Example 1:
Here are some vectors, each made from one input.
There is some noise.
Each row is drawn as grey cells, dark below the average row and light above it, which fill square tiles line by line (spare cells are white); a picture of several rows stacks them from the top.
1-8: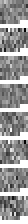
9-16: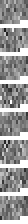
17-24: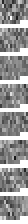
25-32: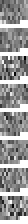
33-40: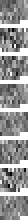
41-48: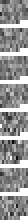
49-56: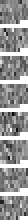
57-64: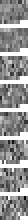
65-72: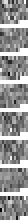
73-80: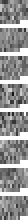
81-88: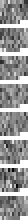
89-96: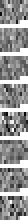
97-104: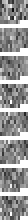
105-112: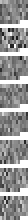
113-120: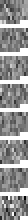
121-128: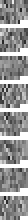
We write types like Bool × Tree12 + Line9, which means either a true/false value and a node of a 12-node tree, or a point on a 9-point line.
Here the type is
(Bool × Bool × Bool + Unit) × Line6 + Line9.
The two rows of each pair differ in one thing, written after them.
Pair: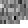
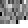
one of the three true/false values
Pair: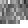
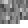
the place on the 6-point line
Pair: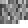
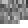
one of the three true/false values
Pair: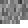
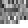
the place on the 6-point line
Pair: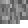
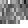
the place on the 6-point line
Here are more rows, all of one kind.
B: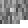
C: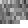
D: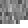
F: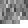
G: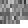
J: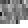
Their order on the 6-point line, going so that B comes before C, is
B, F, C, G, D, J.
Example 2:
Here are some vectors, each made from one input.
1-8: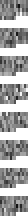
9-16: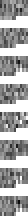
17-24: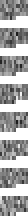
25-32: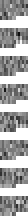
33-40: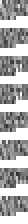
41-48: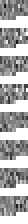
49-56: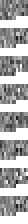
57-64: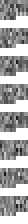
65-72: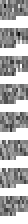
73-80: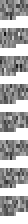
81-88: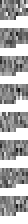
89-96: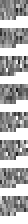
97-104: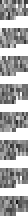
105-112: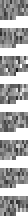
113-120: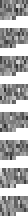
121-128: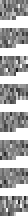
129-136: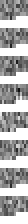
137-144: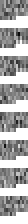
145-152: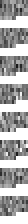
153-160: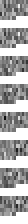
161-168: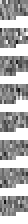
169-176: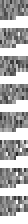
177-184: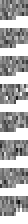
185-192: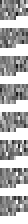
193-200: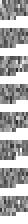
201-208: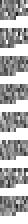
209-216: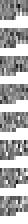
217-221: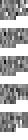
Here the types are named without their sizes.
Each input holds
either a label, or a point on a line, or three true/false values.
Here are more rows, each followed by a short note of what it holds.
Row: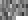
a point on a line
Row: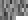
a point on a line
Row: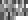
a label
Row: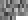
a point on a line
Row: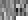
three true/false values
